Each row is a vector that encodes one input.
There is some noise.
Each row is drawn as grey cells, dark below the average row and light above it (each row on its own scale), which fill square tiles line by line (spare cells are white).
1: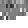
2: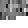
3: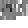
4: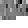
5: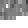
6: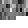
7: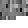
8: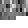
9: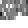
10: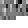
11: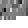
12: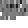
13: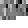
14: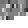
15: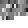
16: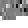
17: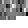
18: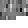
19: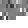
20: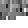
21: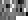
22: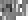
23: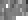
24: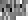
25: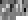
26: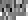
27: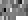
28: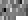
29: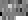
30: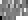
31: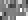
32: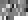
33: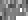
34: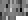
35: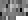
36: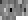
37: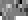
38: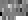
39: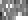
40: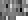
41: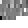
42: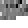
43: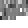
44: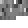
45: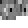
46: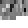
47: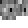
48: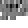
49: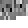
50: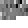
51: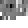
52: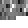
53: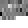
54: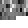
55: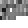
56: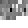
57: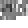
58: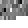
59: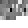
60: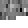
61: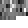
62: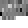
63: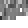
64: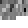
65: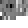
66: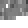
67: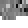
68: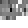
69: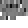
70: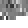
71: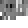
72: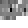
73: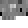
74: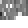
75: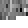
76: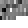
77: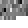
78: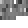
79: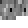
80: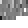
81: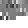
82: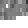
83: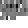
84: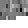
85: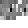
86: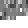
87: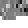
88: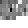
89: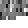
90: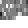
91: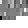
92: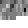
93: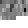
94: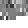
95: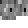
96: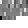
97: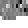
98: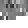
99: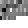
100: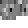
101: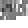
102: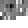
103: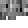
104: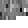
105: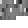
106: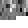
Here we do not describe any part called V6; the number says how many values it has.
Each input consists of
a true/false value, together with either a node of a 7-node tree, or a value of V6.
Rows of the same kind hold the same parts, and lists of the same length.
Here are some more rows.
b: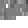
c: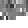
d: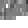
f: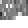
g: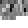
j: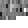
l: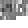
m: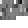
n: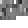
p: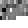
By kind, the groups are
b, c, d, f, g, l
j, m, n, p

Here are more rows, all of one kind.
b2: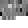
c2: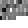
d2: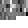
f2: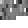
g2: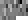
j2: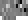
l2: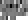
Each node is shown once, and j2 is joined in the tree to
g2 and l2.
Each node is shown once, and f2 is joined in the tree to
c2 and g2.
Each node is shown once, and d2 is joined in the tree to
b2.
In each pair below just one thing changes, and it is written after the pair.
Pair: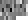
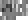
the value of V6
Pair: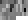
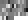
the value of V6
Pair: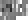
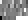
the value of V6
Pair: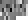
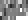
the value of V6
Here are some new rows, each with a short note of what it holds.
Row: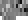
a node of a 7-node tree and a true/false value
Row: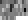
a true/false value and a value of V6
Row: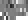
a true/false value and a value of V6
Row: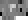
a node of a 7-node tree and a true/false value
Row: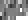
a true/false value and a value of V6
